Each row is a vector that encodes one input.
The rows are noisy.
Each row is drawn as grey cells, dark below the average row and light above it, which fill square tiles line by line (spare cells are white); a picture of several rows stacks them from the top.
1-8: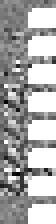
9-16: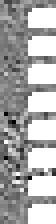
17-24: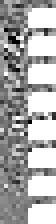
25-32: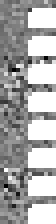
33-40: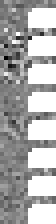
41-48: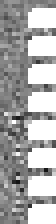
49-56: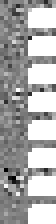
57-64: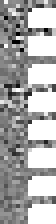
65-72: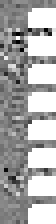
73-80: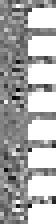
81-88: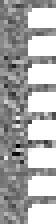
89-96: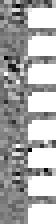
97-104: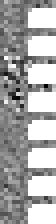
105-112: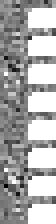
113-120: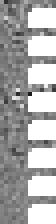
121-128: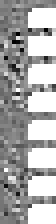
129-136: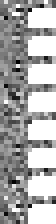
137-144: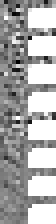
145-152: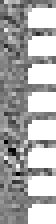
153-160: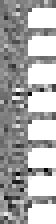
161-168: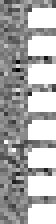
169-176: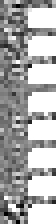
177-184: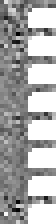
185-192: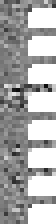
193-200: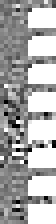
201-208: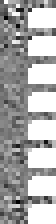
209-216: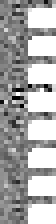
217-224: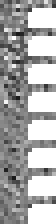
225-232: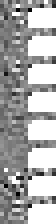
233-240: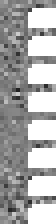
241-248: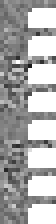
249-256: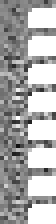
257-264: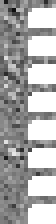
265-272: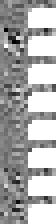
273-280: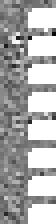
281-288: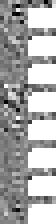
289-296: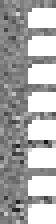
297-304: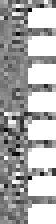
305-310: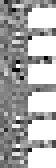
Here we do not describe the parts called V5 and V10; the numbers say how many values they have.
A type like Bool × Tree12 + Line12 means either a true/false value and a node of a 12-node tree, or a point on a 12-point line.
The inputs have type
(Bool × V10 + V5) × Circle6 + Unit.
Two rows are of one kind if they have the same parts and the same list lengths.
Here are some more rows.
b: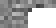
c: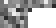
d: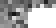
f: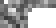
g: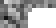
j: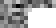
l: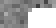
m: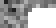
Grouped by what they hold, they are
b, j
c, f, g, l, m
d

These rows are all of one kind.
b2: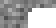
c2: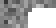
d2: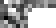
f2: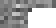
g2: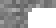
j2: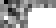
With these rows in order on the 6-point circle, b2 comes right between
f2 and g2.
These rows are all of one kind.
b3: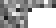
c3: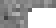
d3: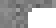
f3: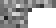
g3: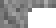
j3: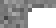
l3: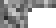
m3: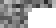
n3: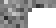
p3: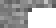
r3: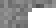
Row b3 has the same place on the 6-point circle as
g3 and l3.
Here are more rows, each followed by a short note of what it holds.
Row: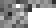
a fixed value
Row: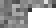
a point on a 6-point circle, a true/false value and a value of V10
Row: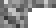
a point on a 6-point circle and a value of V5
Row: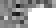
a point on a 6-point circle, a true/false value and a value of V10
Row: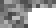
a fixed value
